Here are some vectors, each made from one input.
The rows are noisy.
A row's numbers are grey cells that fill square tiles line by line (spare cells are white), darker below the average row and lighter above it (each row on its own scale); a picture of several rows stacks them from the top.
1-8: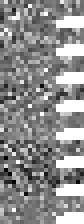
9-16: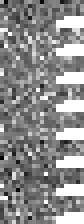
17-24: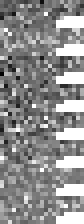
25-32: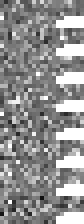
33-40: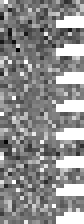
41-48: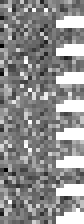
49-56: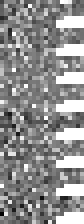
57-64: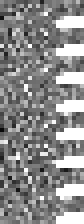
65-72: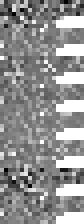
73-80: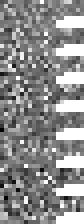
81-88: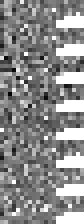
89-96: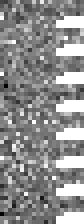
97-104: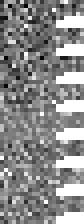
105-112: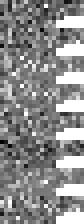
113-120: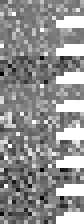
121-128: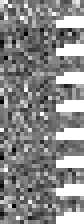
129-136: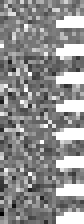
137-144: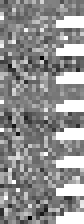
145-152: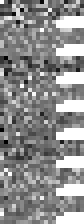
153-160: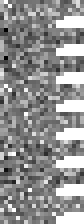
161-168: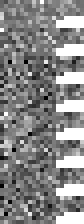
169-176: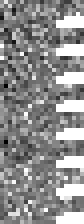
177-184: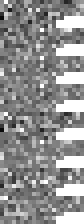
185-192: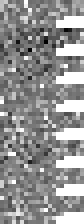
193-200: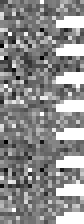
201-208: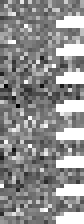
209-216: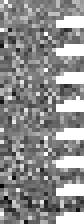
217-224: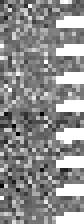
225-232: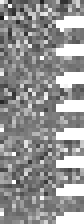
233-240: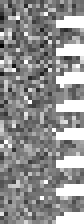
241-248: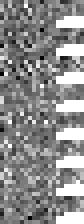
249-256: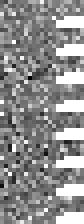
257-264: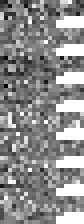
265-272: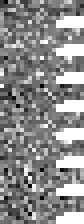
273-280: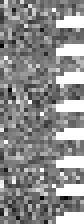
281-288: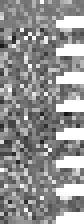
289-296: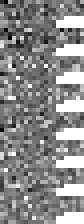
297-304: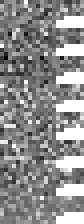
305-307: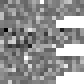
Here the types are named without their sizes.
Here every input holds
a point on a line, together with either a label, or a point on a line.
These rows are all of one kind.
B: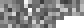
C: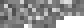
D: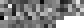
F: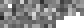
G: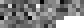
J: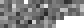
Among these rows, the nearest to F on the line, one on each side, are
C and G.
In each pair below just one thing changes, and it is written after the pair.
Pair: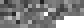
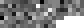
the place on the line
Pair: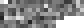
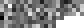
the label
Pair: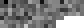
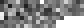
the label
